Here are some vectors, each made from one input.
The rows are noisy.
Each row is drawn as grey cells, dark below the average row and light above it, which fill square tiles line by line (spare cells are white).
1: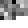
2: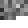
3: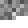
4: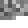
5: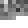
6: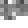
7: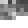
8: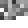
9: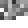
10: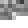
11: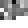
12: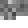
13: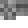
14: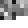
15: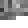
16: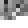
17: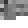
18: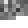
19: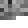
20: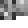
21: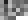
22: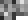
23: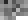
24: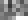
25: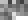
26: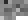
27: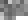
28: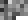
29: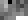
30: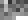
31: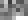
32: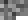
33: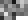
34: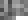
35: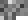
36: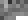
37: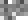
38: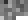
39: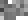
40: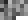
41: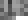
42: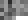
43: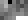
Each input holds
a point on each of two 4-point lines, together with either a fixed value, or three true/false values.
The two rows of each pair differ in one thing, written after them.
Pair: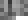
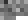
one of the three true/false values
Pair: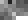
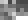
one of the three true/false values
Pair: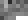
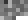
one of the three true/false values
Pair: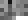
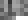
the place on one of the two 4-point lines
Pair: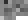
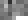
one of the three true/false values
